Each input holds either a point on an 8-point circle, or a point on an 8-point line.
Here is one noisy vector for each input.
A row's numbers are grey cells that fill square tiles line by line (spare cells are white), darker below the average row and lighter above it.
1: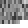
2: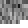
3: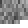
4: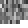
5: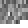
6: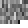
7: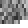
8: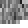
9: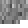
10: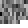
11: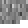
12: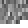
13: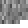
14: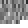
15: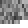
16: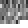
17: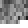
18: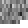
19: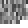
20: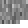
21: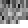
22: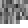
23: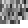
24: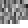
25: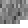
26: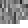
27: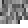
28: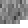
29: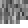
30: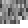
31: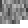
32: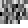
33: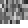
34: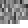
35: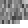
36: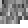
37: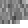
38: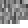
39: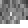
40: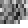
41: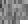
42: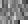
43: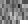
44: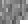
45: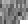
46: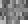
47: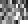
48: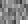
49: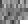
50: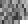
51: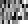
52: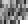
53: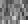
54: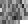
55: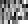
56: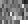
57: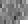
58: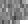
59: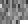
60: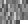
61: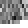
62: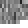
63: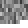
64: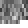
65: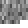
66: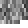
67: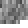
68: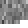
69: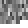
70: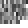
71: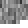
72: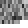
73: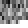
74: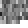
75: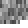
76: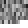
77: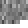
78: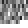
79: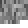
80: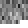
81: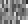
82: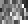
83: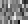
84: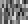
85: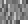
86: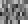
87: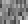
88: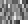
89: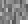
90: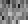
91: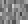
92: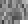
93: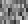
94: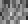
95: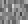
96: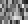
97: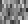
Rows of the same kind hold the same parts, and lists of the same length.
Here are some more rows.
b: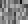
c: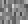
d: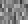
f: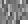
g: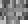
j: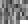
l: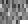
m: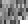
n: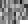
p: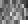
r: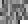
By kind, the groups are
b, c, d, m, n
f, g, j, l, p, r

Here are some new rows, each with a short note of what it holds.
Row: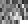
a point on an 8-point circle
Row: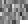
a point on an 8-point line
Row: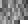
a point on an 8-point circle
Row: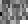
a point on an 8-point circle
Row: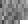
a point on an 8-point line
